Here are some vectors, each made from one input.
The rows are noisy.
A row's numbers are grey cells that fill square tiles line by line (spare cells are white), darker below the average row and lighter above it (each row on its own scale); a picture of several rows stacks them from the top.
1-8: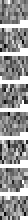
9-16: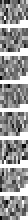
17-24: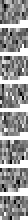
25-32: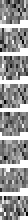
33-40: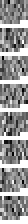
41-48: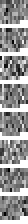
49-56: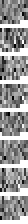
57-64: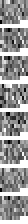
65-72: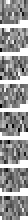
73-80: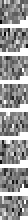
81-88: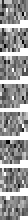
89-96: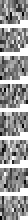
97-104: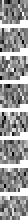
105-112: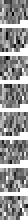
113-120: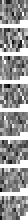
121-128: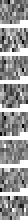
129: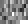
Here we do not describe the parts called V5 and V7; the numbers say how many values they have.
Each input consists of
a true/false value and a value of V7, together with either a point on a 6-point line, or a value of V5.
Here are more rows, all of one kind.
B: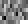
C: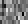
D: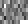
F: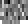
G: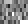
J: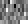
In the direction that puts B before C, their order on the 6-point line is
B, D, F, G, J, C.
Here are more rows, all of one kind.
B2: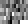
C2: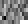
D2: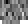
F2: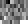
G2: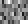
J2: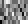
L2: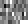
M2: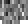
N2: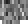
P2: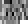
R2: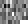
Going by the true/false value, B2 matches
J2 and P2.
